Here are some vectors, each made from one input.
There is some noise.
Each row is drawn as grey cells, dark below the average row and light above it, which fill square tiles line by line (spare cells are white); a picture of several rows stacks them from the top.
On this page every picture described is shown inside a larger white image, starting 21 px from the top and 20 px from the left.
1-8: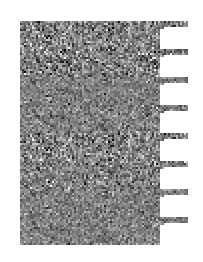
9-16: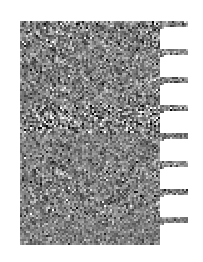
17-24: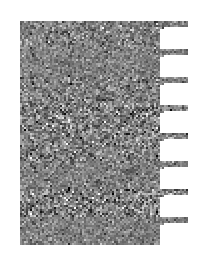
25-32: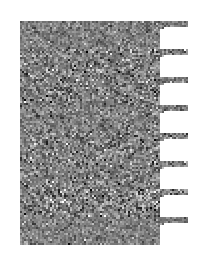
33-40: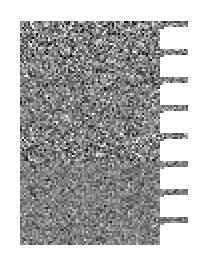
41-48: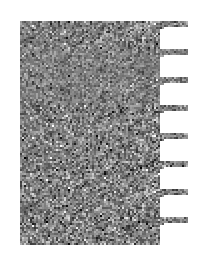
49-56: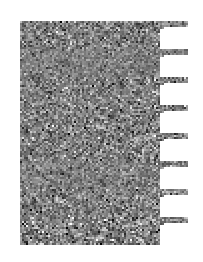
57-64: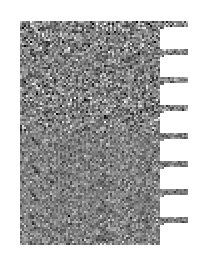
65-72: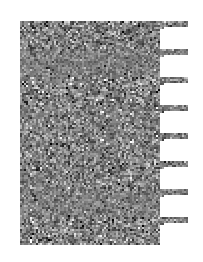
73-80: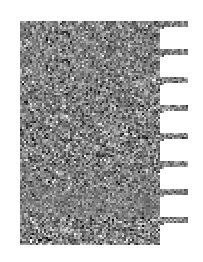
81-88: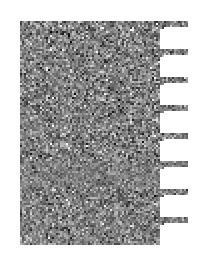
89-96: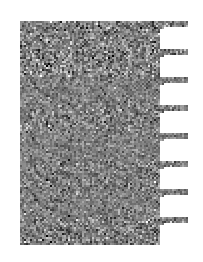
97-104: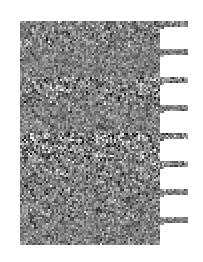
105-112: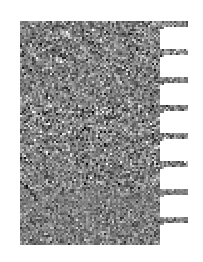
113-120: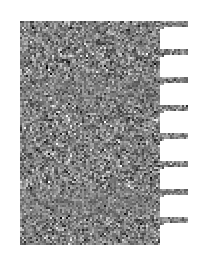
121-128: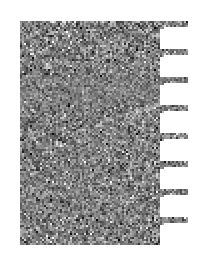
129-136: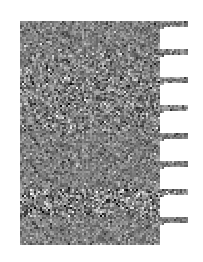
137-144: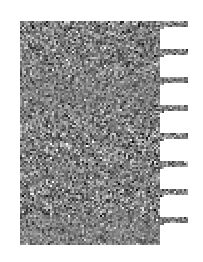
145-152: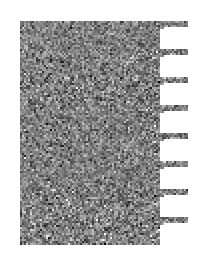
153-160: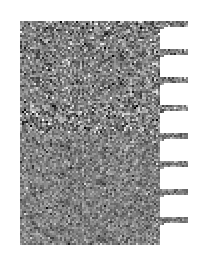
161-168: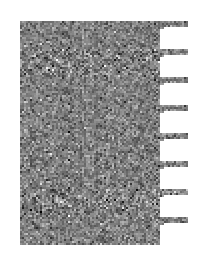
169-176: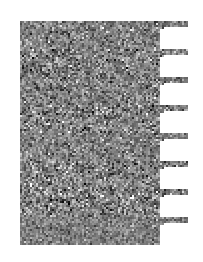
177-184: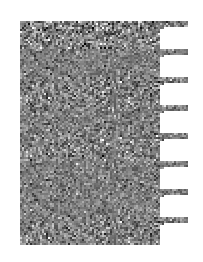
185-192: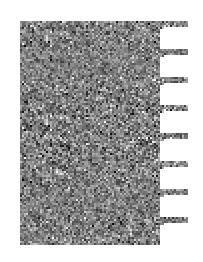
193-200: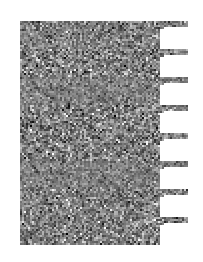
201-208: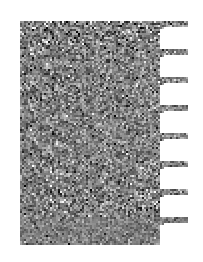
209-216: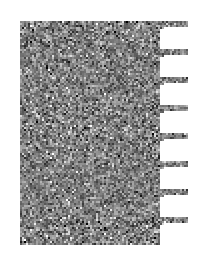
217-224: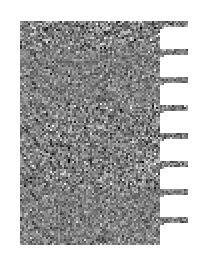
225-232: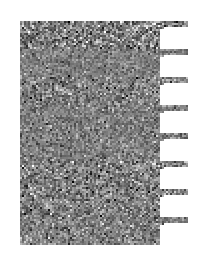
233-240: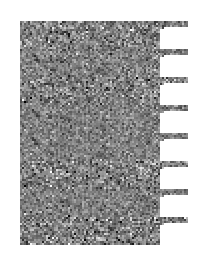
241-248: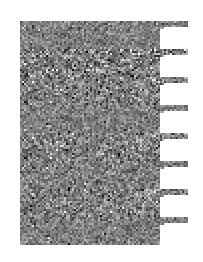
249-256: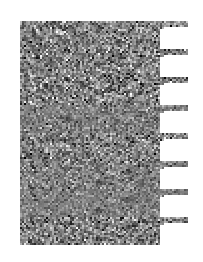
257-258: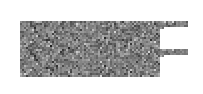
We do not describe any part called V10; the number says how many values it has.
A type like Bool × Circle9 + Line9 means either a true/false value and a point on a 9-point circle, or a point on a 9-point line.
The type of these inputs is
(Bool × Circle5 + Line6) × List2(V10).
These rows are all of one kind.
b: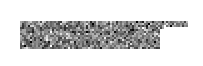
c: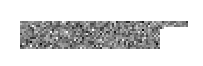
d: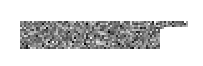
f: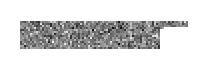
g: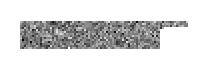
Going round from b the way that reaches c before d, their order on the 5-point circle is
b, c, f, d, g.
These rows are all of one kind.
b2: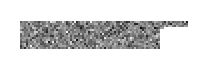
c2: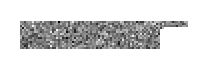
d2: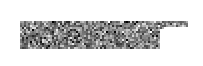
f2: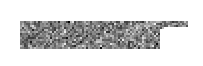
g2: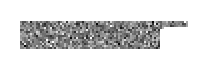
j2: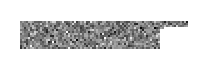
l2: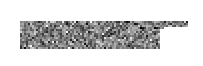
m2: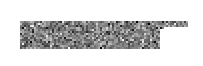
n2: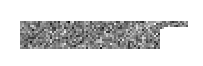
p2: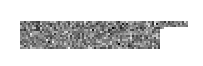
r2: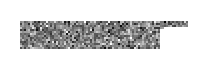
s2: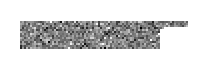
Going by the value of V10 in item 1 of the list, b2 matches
d2, f2, g2 and n2.
